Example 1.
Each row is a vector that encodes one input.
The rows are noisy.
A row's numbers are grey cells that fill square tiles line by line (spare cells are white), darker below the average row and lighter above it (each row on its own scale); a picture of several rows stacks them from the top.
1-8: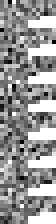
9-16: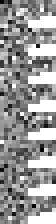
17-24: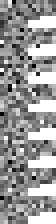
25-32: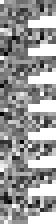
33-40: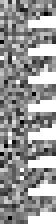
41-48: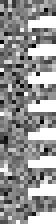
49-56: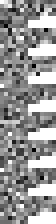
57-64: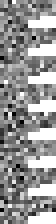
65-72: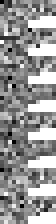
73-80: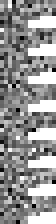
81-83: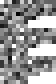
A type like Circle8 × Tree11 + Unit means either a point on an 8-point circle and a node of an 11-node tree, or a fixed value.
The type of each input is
List2(Line5).
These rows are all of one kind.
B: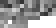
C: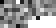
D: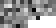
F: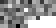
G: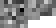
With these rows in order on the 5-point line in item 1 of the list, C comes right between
B and F.
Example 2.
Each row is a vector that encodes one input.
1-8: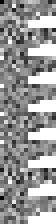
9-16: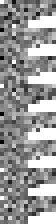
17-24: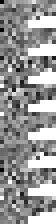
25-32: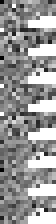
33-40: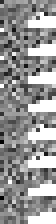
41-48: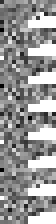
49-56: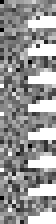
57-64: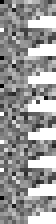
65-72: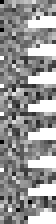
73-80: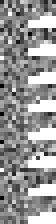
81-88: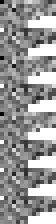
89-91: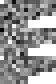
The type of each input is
Label5 + Line10.
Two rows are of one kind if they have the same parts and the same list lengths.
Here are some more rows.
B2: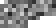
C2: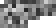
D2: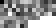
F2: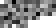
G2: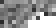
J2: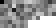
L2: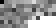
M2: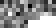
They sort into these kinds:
B2, C2, F2
D2, G2, J2, L2, M2

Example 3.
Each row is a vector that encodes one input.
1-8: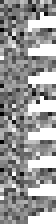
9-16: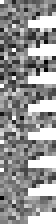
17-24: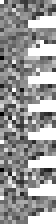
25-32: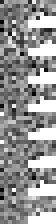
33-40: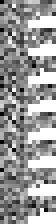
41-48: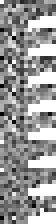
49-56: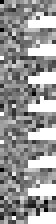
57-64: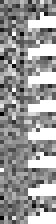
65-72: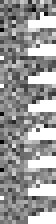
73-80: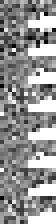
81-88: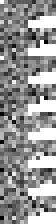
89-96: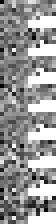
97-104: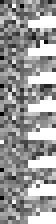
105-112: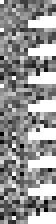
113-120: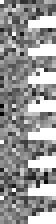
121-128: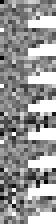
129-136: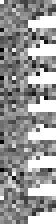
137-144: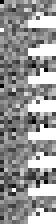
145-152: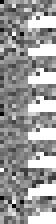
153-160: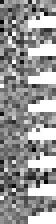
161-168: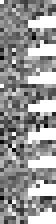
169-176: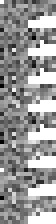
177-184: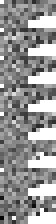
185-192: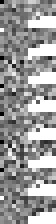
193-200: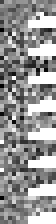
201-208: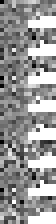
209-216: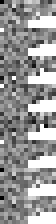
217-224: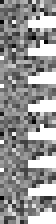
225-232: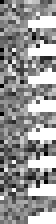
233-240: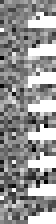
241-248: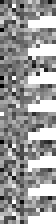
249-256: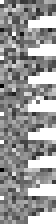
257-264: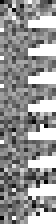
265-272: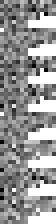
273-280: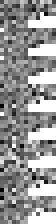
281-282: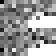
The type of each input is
Label6 + Line11.
